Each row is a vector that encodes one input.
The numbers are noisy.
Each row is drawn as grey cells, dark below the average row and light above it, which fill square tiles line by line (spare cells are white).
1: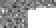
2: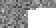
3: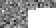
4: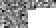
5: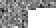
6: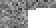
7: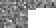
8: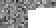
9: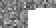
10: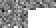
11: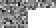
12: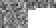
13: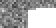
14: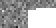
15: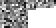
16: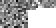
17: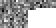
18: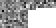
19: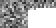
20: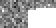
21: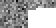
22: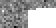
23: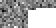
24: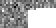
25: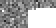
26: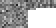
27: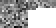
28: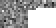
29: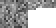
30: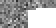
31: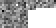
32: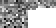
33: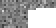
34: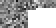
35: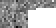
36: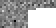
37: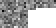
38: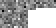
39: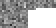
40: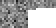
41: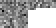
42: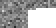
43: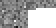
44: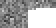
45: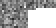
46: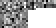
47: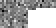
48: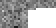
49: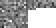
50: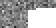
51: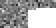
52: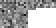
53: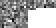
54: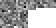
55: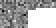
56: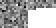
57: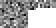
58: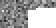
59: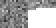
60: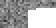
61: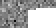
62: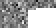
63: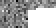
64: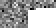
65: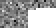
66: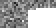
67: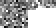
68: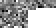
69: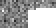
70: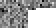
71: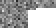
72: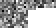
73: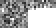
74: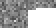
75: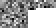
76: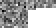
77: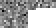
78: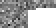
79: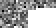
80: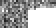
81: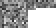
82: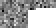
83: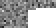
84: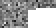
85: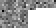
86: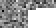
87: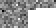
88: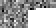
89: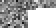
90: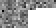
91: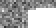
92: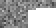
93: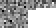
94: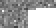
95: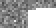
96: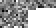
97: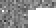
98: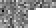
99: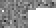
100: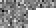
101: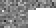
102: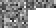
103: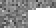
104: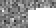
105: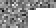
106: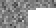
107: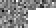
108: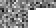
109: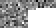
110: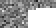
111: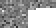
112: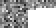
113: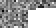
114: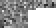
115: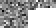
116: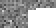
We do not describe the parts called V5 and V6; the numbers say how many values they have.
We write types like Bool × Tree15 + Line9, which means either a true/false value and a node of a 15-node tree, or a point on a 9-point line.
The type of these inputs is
(Bool × V5 + Line4) × V6.
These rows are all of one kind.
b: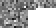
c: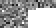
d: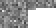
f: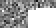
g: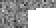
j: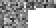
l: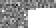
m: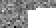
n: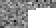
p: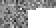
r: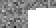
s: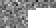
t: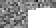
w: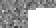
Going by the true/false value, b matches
c, d, g and l.
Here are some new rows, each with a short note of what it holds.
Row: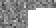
a true/false value, a value of V5 and a value of V6
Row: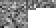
a true/false value, a value of V5 and a value of V6
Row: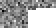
a point on a 4-point line and a value of V6
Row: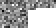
a point on a 4-point line and a value of V6
